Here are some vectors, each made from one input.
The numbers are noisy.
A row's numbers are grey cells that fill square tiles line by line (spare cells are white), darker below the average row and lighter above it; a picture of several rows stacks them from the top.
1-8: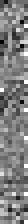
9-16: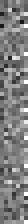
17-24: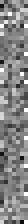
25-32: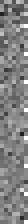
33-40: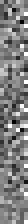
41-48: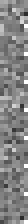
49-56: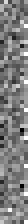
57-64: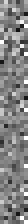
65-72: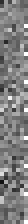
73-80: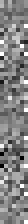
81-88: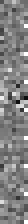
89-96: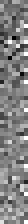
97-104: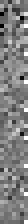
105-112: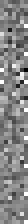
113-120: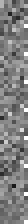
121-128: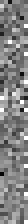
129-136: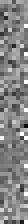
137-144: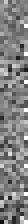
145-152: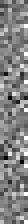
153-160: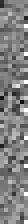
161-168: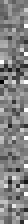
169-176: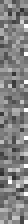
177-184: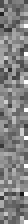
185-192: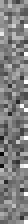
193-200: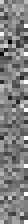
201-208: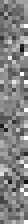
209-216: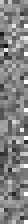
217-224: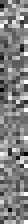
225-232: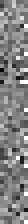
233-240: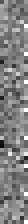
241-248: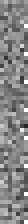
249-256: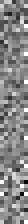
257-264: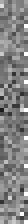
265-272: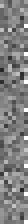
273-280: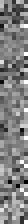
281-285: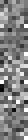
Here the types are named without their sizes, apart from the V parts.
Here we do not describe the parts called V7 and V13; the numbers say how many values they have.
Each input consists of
a point on a line, together with either a true/false value and a value of V13, or a value of V7.
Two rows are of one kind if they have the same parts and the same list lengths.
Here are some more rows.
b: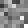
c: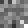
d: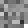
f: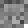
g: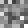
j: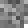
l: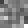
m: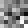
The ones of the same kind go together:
b, c, g, l, m
d, f, j

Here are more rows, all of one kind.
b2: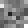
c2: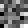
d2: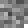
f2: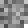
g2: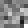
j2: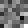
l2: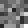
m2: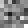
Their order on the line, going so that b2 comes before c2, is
f2, b2, g2, d2, j2, c2, l2, m2.
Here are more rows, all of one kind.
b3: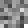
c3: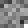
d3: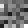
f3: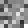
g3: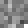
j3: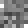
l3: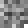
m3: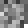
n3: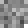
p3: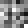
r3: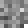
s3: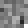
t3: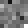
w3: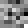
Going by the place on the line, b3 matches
f3, n3 and r3.
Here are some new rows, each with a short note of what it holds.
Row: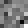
a point on a line and a value of V7
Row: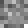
a point on a line, a true/false value and a value of V13
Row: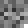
a point on a line, a true/false value and a value of V13
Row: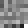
a point on a line, a true/false value and a value of V13
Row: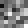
a point on a line, a true/false value and a value of V13
